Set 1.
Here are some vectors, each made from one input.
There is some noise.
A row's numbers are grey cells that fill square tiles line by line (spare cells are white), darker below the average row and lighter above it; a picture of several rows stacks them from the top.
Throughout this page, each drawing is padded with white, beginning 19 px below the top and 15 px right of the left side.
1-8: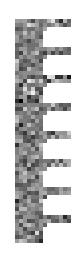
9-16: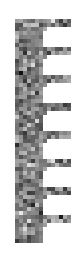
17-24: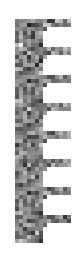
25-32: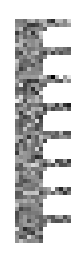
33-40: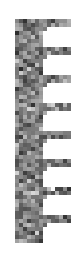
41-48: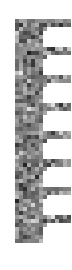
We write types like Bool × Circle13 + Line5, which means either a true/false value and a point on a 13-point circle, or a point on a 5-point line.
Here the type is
Circle10.
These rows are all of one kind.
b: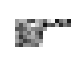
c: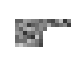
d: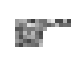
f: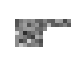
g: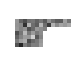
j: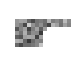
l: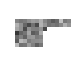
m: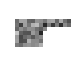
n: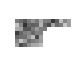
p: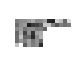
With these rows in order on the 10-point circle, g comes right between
j and n.
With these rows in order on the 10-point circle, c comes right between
f and p.
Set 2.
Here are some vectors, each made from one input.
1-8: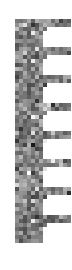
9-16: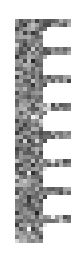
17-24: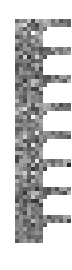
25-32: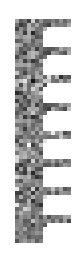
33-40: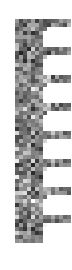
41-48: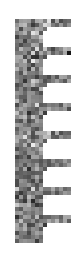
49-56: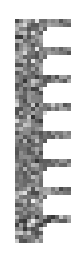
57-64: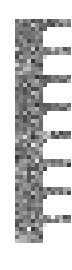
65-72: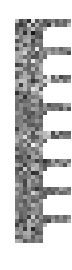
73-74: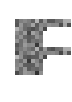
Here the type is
Line15.
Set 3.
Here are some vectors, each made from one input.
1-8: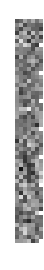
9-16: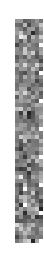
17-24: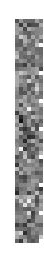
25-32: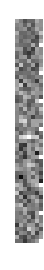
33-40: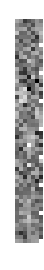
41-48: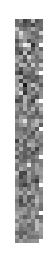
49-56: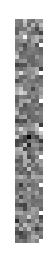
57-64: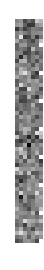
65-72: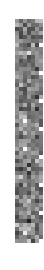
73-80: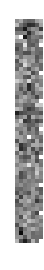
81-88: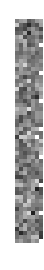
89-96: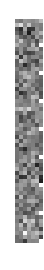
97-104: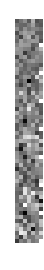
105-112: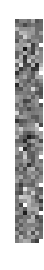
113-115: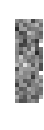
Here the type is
Circle13.
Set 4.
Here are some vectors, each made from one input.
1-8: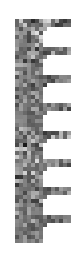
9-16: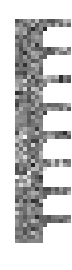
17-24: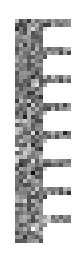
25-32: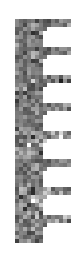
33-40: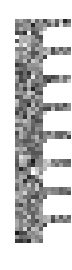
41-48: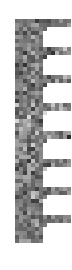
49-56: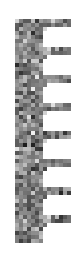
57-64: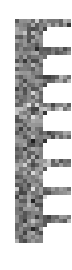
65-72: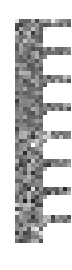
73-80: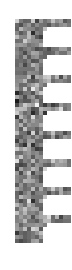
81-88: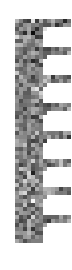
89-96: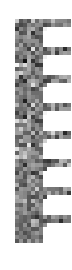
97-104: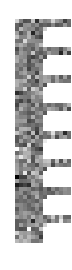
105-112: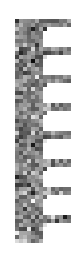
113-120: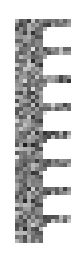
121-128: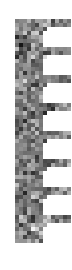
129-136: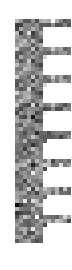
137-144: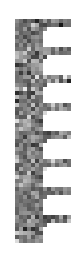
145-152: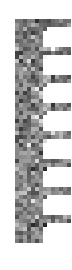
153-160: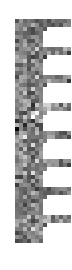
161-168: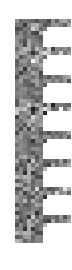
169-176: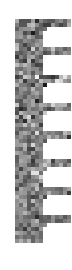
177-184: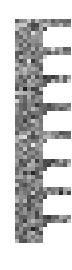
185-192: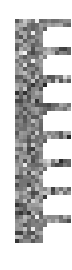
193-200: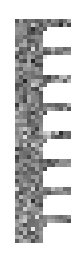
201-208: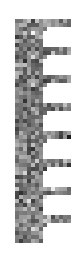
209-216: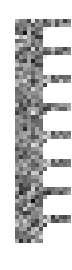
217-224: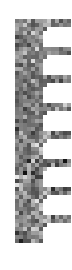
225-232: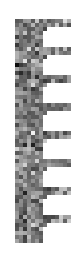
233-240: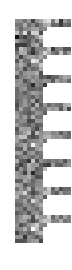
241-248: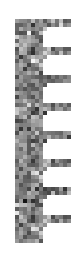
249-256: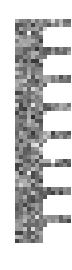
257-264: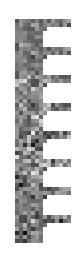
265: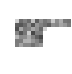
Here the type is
Line16.
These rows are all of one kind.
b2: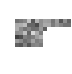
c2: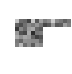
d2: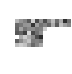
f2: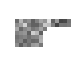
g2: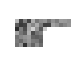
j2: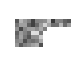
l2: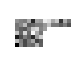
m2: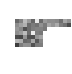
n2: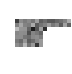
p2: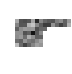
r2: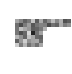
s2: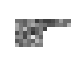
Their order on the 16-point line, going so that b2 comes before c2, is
j2, f2, l2, b2, m2, n2, s2, p2, g2, c2, d2, r2.
